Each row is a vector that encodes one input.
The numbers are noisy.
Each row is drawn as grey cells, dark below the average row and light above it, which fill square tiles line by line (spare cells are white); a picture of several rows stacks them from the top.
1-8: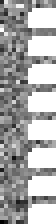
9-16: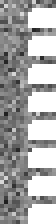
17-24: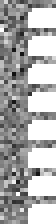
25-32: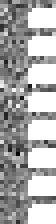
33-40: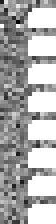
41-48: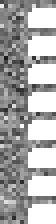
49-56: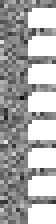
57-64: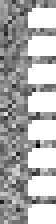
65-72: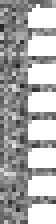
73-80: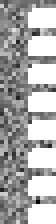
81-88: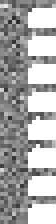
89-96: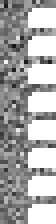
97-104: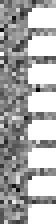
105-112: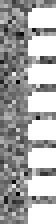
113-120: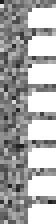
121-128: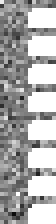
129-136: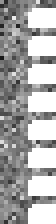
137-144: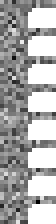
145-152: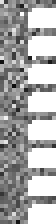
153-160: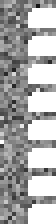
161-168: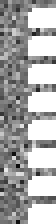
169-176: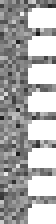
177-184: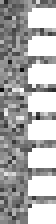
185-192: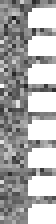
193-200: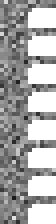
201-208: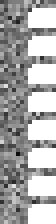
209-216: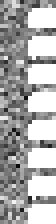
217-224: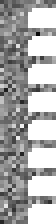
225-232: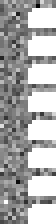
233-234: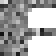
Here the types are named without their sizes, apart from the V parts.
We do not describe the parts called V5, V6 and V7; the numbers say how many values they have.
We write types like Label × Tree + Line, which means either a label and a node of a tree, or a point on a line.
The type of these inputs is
(Bool × V7 + V6) × Label + Tree × V5.
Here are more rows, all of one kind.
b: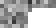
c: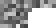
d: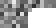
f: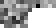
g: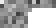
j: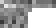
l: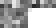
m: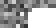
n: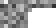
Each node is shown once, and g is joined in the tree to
b, c, l and n.
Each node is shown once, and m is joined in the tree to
d.
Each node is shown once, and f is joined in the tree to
j.
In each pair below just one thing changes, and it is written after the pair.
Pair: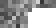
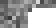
the value of V7
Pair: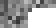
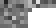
the value of V7
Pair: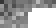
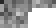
the value of V7
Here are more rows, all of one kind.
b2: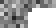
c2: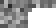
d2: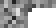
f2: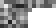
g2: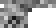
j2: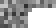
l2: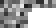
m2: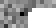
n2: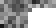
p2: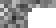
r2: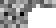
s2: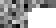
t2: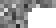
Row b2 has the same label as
g2, p2, s2 and t2.
